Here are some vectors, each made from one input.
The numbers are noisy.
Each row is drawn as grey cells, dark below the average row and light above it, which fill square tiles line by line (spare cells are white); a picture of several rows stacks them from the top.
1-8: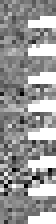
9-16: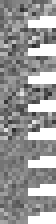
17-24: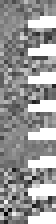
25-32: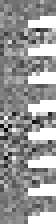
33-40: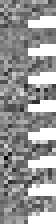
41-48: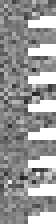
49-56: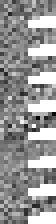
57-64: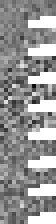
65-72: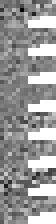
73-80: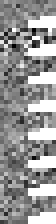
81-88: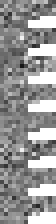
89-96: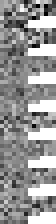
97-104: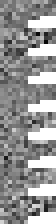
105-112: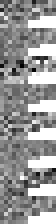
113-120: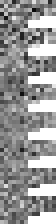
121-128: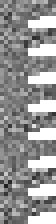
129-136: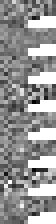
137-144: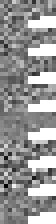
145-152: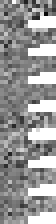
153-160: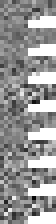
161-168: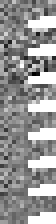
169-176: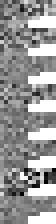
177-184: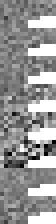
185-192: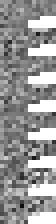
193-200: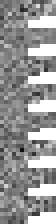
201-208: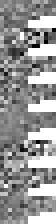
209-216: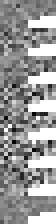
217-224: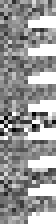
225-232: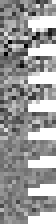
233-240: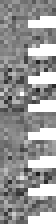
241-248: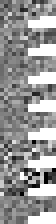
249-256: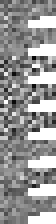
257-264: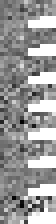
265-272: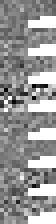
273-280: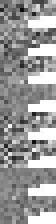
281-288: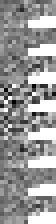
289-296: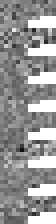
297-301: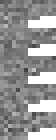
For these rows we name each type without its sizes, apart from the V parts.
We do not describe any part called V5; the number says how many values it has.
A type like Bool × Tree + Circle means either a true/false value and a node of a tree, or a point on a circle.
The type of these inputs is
(Bool × Circle × (Circle + Unit) × Line + Label) × V5.
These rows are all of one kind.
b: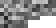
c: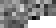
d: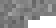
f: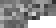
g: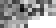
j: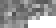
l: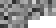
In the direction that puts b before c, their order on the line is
j, g, b, d, c, l, f.
